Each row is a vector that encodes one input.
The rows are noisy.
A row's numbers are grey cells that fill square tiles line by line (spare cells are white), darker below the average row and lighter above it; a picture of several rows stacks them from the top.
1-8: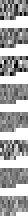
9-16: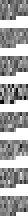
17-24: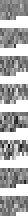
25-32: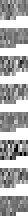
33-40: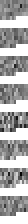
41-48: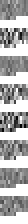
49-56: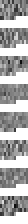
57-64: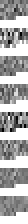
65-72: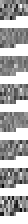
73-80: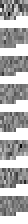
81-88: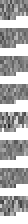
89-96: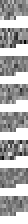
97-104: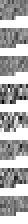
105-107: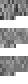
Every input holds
a node of a 7-node tree, together with either a node of a 7-node tree, or three true/false values.
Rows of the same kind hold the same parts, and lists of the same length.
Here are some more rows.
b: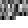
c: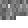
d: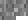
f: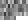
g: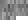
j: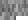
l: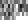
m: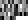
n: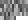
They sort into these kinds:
b, c, d, g, j, m, n
f, l

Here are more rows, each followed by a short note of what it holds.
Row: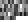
a node of a 7-node tree and three true/false values
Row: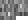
a node of a 7-node tree and three true/false values
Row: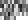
a node of a 7-node tree and three true/false values
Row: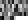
a node of each of two 7-node trees
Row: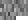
a node of a 7-node tree and three true/false values
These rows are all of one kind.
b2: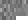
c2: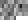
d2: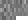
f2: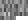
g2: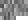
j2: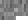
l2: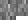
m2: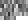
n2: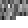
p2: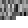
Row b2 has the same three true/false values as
d2, g2, m2 and n2.
